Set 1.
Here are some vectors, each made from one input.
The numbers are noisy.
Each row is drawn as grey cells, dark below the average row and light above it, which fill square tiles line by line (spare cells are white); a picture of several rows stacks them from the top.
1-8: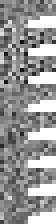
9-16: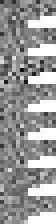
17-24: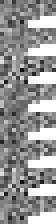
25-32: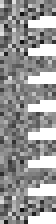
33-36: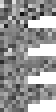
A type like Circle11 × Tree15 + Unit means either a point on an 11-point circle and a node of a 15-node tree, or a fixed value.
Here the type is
Bool × Bool × Bool + Unit.
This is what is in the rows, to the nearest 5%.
About 25% of them hold a fixed value. The rest hold three true/false values.
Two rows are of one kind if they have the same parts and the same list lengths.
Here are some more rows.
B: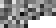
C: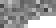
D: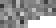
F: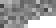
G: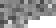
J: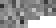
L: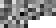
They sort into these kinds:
B, L
C, D, F, G, J

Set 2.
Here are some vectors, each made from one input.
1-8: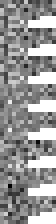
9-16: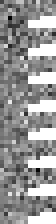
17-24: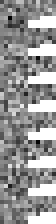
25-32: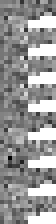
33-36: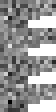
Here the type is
Line8.
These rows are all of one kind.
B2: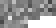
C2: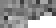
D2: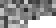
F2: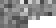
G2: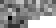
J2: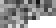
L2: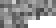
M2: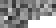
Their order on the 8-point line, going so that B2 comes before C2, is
M2, G2, F2, L2, B2, C2, D2, J2.
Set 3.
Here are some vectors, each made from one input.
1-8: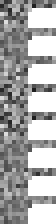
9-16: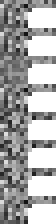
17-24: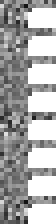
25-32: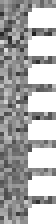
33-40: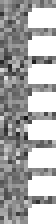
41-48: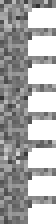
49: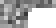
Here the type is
Line6.
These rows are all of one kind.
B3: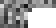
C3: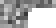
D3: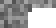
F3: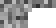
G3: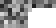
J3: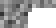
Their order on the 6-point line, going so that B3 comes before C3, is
B3, D3, J3, C3, F3, G3.
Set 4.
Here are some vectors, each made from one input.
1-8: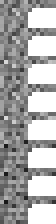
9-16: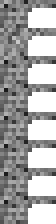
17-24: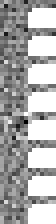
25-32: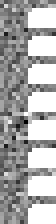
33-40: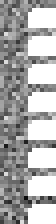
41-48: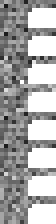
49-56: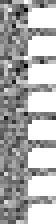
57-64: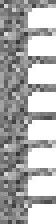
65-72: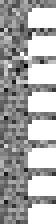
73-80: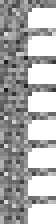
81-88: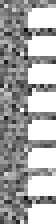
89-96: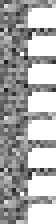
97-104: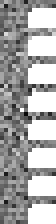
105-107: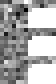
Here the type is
Line8.
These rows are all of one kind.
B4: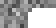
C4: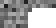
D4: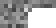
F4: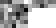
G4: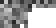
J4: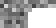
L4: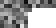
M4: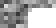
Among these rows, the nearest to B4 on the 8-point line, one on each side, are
D4 and J4.
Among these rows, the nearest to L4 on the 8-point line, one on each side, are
C4 and G4.
